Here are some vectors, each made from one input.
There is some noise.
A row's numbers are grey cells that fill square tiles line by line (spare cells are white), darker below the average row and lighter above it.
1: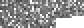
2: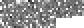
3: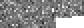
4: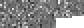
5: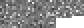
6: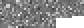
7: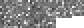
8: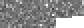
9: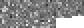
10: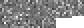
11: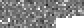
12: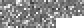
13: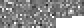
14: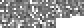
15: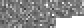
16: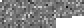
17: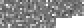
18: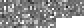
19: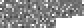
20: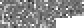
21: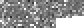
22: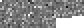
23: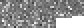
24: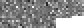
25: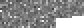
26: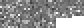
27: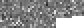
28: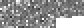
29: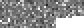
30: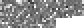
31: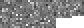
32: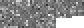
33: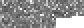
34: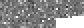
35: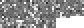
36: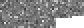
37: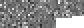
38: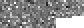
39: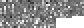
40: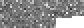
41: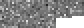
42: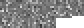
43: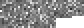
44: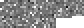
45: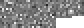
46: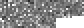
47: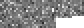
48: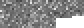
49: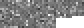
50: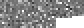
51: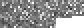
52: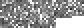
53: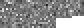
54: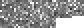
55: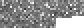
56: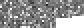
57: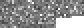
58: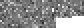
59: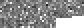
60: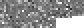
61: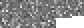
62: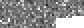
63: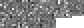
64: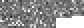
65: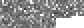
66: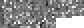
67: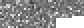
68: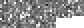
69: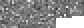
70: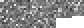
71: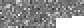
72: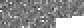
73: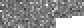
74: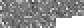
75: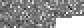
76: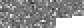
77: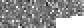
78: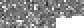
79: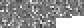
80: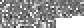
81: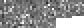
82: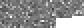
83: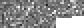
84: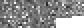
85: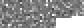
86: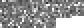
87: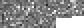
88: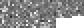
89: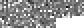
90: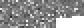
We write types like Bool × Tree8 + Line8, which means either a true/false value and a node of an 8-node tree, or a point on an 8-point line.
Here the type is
Bool × Bool × Bool × Bool + Label9.
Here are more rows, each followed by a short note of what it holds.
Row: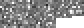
four true/false values
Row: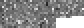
one of 9 labels
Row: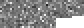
four true/false values
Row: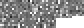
one of 9 labels
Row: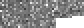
four true/false values
